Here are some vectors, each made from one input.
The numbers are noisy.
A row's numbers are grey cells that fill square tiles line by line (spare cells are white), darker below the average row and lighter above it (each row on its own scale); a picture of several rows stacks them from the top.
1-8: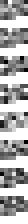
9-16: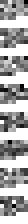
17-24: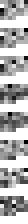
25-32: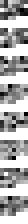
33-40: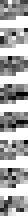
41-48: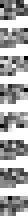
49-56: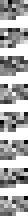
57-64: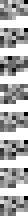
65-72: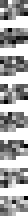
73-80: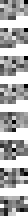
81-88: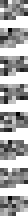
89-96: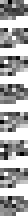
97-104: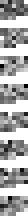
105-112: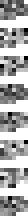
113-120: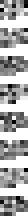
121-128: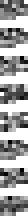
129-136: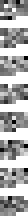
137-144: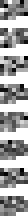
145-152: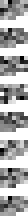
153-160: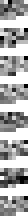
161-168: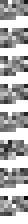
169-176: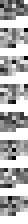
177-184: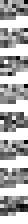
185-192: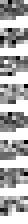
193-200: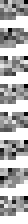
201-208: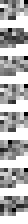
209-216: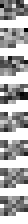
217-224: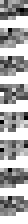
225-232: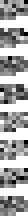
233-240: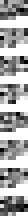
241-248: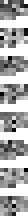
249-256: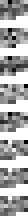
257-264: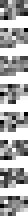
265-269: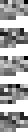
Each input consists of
one of 5 labels.
